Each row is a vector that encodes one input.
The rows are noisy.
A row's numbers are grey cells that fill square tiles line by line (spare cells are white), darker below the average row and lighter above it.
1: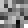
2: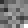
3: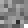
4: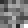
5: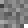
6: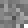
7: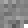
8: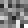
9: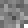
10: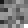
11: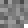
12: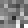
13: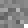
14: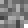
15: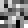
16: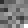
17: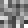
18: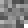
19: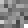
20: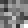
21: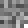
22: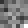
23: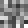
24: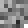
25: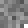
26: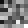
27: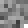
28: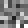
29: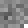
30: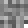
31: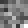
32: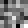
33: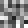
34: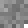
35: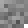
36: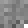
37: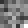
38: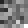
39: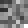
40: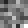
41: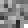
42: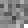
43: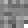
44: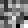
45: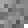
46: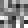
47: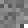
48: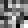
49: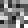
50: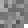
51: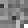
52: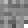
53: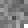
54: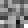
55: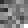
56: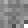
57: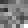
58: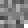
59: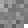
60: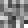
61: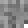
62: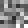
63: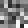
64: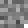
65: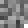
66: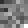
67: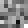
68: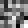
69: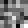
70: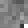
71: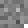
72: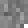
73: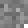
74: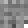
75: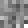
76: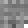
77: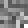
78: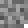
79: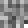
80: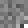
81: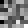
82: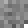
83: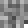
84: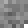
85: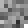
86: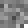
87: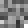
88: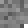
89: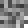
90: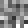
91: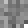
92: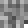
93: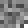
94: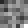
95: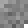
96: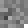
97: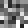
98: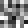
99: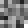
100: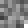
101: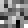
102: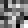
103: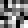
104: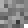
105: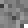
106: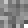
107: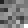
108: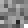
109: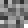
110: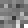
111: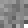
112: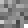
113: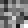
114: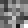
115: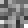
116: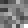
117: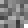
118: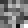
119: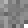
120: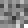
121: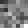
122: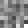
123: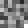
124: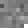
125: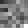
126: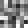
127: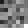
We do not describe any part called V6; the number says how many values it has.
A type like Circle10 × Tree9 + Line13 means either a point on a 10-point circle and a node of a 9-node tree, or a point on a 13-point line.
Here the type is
Line4 + (Tree9 + Unit) × V6.
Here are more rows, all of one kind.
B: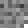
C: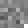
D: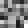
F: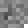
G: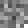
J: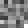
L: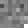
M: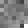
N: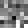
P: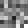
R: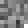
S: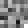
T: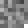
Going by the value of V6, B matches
L and R.
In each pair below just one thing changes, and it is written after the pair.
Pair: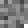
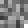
the value of V6
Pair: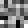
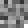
the value of V6
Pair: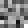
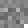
the node of the tree
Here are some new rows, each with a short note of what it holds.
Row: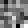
a point on a 4-point line
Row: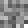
a value of V6
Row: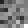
a point on a 4-point line
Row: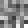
a value of V6
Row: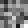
a point on a 4-point line
